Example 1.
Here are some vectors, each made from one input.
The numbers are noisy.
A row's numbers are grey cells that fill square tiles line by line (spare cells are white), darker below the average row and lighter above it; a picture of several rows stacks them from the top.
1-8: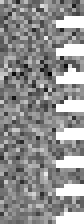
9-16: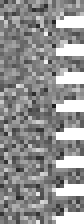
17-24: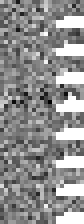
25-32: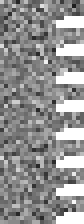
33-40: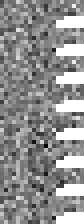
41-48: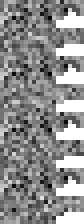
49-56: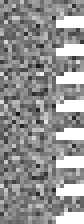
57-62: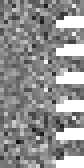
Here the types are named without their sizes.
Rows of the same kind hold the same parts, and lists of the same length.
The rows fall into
3 kinds.
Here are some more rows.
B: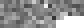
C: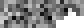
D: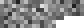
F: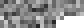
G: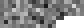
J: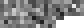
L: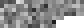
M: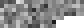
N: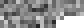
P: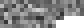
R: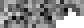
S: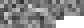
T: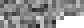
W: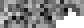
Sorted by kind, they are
B, F, L, M, N, T
C, R, W
D, G, J, P, S

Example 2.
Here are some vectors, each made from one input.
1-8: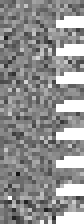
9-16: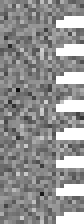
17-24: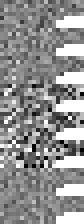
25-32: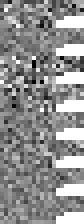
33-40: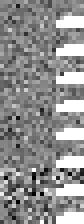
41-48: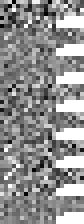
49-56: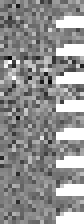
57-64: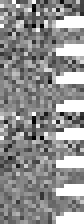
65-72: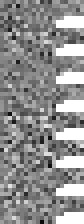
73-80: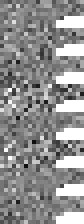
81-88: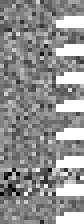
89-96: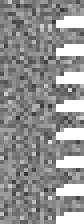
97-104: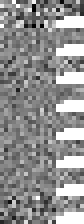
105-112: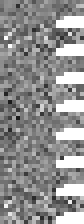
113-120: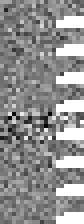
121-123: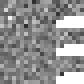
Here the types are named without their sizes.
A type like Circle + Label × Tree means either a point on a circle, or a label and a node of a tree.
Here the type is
Bool × Circle + Unit.
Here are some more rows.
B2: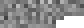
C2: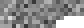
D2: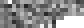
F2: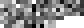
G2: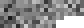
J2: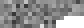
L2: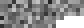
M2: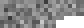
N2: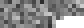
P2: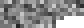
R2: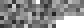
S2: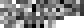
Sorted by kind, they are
B2, C2, D2, G2, J2, L2, M2, N2, P2, R2
F2, S2

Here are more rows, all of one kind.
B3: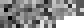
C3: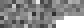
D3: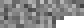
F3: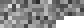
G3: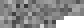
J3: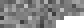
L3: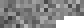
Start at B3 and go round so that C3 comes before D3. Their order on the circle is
B3, L3, C3, J3, F3, D3, G3.
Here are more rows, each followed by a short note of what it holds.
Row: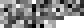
a fixed value
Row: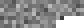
a point on a circle and a true/false value
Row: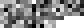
a fixed value
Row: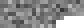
a point on a circle and a true/false value
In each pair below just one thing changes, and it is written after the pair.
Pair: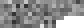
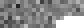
the place on the circle
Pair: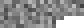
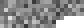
the true/false value
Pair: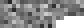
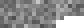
the place on the circle
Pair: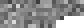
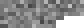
the true/false value
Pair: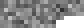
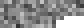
the true/false value
